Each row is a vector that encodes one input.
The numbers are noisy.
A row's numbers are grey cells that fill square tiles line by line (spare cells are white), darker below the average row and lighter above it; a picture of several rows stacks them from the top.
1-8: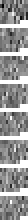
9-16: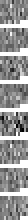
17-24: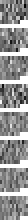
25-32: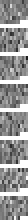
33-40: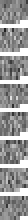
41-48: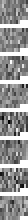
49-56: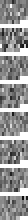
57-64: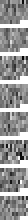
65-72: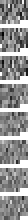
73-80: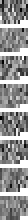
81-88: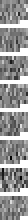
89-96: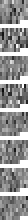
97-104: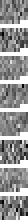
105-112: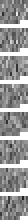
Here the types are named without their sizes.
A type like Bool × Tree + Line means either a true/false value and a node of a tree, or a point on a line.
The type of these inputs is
(Bool × Bool × Bool + Unit) × Line + Tree.
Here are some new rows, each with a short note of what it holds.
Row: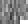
a point on a line
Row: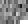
a point on a line and three true/false values
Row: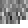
a point on a line
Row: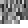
a node of a tree
